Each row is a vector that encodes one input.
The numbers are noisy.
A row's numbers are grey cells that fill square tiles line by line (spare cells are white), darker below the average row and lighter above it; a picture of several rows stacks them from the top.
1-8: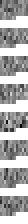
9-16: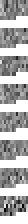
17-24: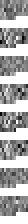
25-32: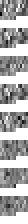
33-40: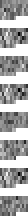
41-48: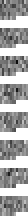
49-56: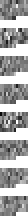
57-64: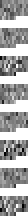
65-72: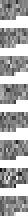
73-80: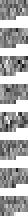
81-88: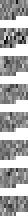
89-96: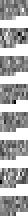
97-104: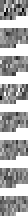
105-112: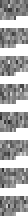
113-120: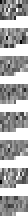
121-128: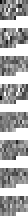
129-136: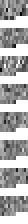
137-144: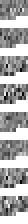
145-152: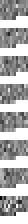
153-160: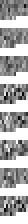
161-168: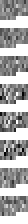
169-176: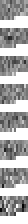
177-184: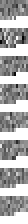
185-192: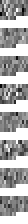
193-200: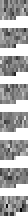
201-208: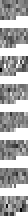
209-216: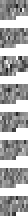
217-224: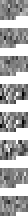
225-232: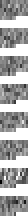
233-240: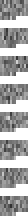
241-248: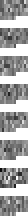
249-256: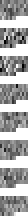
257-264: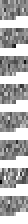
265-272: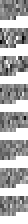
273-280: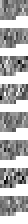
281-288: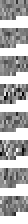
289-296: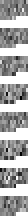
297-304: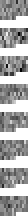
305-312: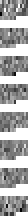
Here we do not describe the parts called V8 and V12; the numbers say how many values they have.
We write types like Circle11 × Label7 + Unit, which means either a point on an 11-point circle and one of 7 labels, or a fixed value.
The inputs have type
Label7 + (Line16 + V8) × V12.
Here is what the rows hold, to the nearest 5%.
About 25% of them hold one of 7 labels. The rest hold a value of V12, together with either a point on a 16-point line, or a value of V8.
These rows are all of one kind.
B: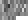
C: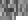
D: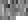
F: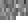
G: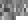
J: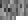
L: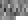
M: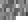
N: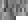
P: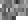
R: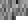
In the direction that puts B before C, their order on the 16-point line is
P, R, M, F, D, B, N, G, L, J, C.
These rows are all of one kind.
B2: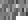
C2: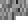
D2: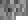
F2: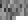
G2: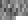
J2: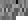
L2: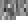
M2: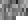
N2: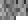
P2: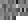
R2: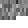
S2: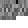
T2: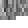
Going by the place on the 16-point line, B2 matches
J2, P2, R2 and S2.
